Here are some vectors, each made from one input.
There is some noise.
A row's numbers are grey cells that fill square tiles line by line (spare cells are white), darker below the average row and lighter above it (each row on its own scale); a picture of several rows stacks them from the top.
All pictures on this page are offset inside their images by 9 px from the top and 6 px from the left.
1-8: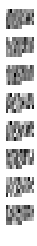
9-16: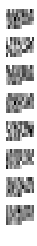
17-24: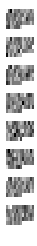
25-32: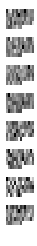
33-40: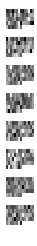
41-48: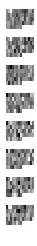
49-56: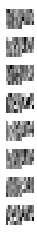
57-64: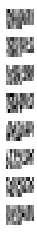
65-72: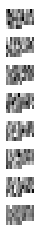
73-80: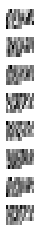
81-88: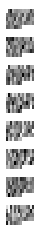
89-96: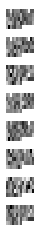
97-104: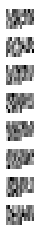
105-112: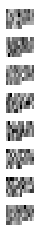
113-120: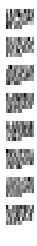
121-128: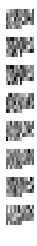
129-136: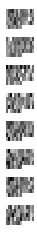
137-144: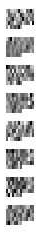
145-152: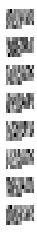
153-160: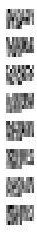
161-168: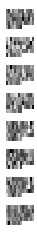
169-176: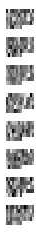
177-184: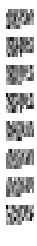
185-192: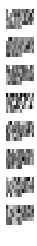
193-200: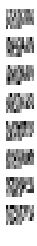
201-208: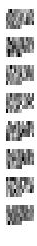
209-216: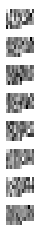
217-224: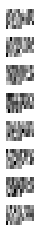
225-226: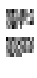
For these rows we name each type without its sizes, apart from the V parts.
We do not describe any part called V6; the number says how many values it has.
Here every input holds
a point on a circle, together with either a point on each of two lines, or a value of V6.
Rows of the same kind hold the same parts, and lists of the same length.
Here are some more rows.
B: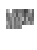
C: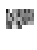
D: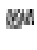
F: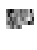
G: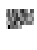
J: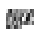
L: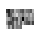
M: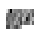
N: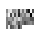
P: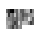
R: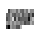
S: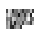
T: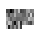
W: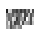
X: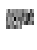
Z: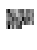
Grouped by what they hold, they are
B, C, N, S, W
D, F, G, J, L, M, P, R, T, X, Z

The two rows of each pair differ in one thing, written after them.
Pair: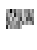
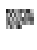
the place on the circle
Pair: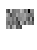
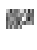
the place on the circle
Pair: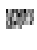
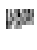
the place on the circle
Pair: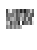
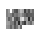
the value of V6
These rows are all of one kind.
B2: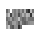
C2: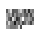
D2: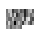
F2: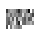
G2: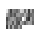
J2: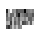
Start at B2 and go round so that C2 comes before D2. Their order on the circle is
B2, F2, G2, J2, C2, D2.
